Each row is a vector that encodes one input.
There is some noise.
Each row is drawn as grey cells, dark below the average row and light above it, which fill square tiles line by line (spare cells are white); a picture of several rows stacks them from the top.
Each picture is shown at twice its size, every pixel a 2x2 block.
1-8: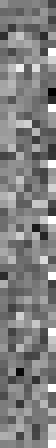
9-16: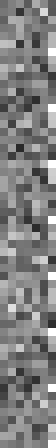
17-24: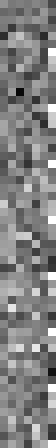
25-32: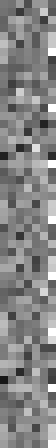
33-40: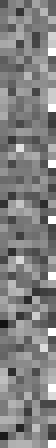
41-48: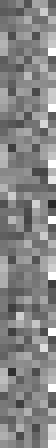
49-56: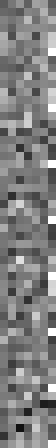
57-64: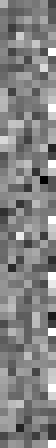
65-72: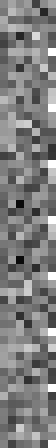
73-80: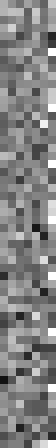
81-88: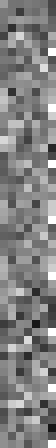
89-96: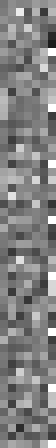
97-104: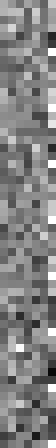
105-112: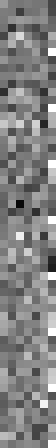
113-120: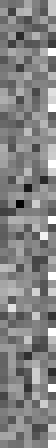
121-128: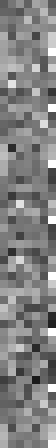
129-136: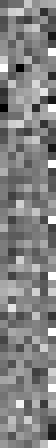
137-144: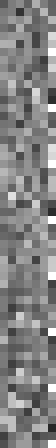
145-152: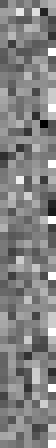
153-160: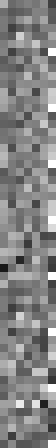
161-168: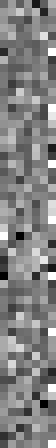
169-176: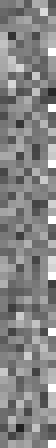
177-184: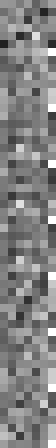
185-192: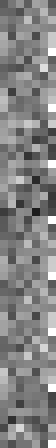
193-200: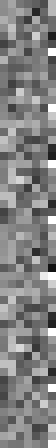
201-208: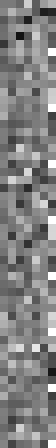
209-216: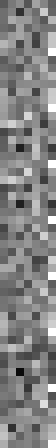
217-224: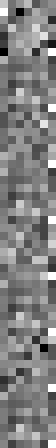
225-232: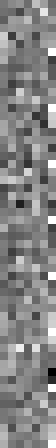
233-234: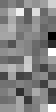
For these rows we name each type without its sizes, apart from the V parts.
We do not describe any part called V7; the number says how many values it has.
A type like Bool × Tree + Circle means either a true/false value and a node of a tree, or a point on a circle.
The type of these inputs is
List(Line) + V7 × V7.
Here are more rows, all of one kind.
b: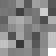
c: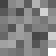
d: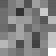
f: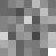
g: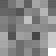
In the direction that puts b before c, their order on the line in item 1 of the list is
f, g, b, d, c.
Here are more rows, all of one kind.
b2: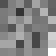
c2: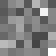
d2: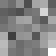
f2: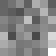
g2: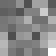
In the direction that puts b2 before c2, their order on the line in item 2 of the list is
f2, b2, g2, d2, c2.
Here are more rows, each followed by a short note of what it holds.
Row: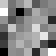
the empty list
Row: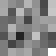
two values of V7
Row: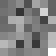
a list of two items
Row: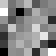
the empty list
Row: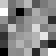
the empty list
